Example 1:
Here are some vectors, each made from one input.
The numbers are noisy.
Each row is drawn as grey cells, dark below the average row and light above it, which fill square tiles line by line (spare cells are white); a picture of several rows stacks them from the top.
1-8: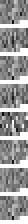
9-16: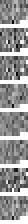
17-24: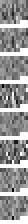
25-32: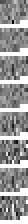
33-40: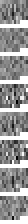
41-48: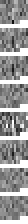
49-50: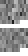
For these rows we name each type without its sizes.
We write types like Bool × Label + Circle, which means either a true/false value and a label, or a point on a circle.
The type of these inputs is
Bool × Line × Line.
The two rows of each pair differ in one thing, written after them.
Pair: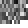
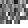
the place on one of the two lines
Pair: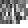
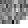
the true/false value
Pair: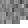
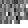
the true/false value
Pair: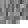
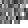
the true/false value
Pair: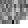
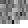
the place on one of the two lines
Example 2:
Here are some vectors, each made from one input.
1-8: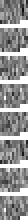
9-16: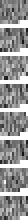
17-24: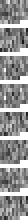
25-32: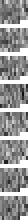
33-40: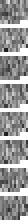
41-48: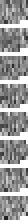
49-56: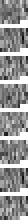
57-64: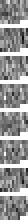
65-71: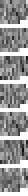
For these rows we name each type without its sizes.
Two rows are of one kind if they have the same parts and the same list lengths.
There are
2 kinds of row.
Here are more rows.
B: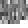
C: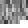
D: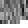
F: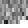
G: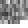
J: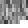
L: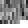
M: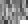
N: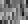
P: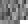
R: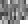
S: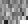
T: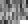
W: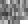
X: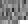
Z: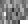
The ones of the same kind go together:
B, G, P, R, W, X, Z
C, D, F, J, L, M, N, S, T

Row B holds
a point on a circle.
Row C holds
a point on a line.
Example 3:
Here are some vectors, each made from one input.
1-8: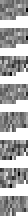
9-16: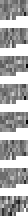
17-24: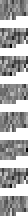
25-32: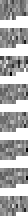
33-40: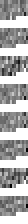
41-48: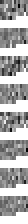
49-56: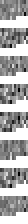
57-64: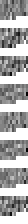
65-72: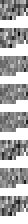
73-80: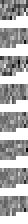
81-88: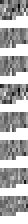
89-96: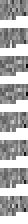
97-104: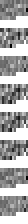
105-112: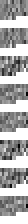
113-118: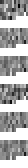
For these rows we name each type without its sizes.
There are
2 kinds of row.
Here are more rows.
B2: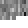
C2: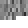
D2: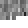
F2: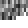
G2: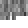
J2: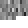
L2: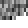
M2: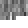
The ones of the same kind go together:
B2, C2, D2, G2, J2, M2
F2, L2

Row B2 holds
a point on a line.
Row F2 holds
a label.
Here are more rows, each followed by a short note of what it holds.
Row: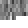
a point on a line
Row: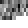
a label
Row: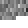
a point on a line
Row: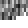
a label
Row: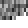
a label
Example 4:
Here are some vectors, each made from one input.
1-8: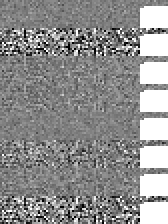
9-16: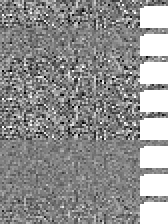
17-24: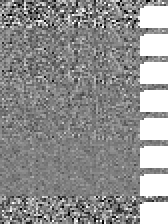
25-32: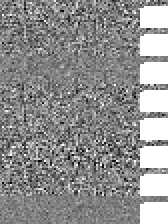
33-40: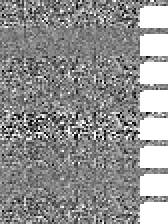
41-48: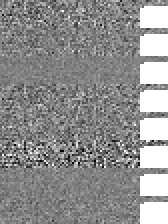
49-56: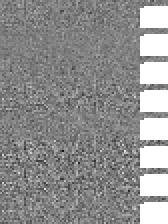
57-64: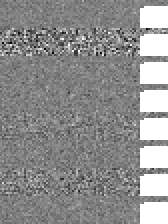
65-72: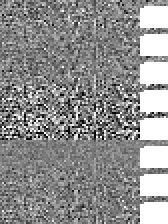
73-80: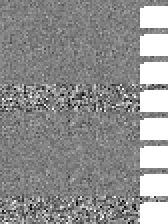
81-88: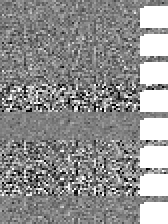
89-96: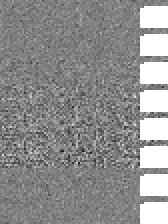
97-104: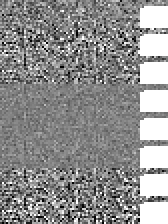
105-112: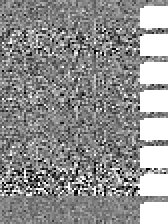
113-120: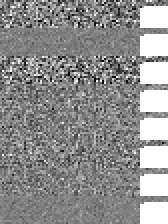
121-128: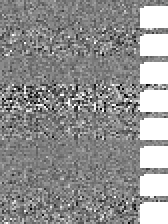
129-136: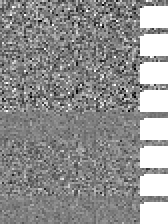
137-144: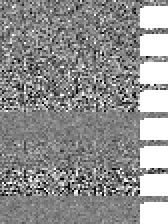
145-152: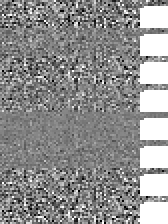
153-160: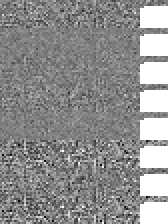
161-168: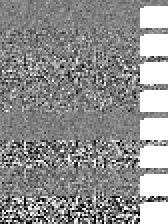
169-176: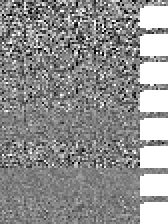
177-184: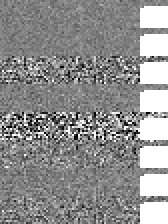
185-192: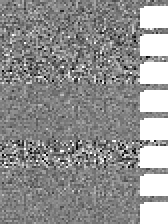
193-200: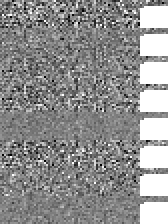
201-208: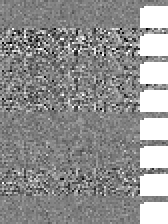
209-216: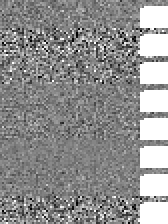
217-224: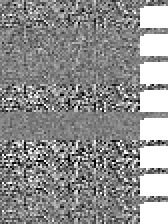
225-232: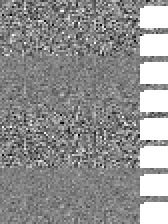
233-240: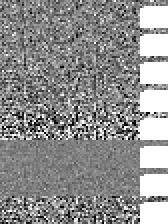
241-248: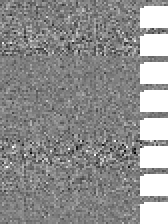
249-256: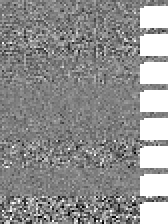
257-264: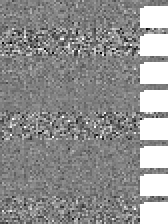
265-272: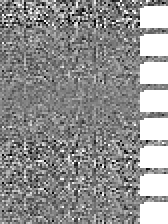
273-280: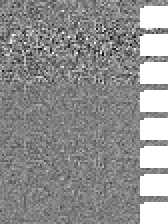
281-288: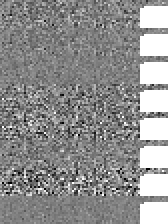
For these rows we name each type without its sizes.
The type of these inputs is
Bool × Circle.
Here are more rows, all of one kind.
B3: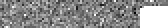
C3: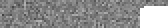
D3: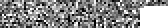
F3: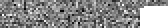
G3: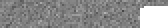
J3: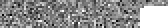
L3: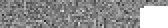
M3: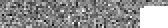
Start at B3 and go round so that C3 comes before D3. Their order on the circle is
B3, F3, J3, L3, C3, G3, M3, D3.
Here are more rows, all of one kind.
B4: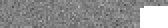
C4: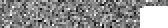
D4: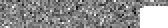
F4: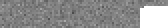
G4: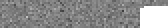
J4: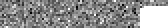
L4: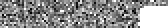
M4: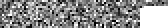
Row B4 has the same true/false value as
F4 and G4.
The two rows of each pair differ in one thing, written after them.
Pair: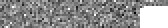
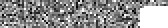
the place on the circle
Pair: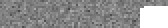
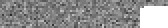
the place on the circle
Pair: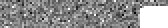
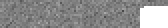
the true/false value
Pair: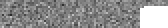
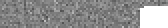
the place on the circle
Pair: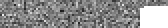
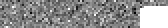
the true/false value
